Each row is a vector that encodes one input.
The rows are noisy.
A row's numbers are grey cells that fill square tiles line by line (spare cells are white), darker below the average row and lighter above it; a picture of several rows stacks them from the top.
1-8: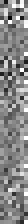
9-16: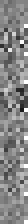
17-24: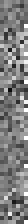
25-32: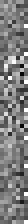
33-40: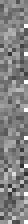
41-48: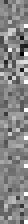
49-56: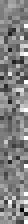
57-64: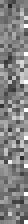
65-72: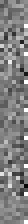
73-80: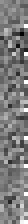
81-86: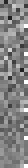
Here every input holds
a point on a 6-point circle and a true/false value.
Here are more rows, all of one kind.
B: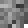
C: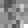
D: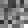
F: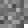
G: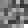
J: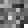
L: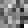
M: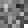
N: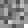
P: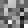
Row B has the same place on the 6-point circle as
C, L, M and N.
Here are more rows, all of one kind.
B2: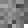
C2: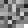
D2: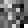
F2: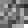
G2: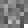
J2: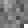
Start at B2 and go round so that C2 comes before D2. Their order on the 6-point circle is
B2, G2, C2, D2, J2, F2.
